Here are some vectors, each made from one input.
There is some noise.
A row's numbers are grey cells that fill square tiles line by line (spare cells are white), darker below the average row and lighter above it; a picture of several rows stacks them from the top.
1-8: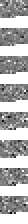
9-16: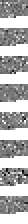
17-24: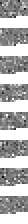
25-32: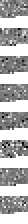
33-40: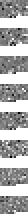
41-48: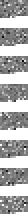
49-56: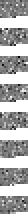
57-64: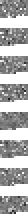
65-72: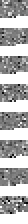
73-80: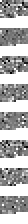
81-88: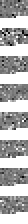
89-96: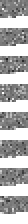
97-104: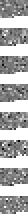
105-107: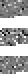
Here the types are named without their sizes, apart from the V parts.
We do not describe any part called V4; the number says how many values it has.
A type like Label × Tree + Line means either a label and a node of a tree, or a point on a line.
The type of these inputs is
Bool × Circle × V4 + Unit.
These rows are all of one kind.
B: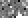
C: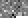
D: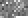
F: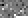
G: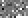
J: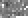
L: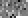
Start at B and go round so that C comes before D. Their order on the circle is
B, F, C, L, D, J, G.
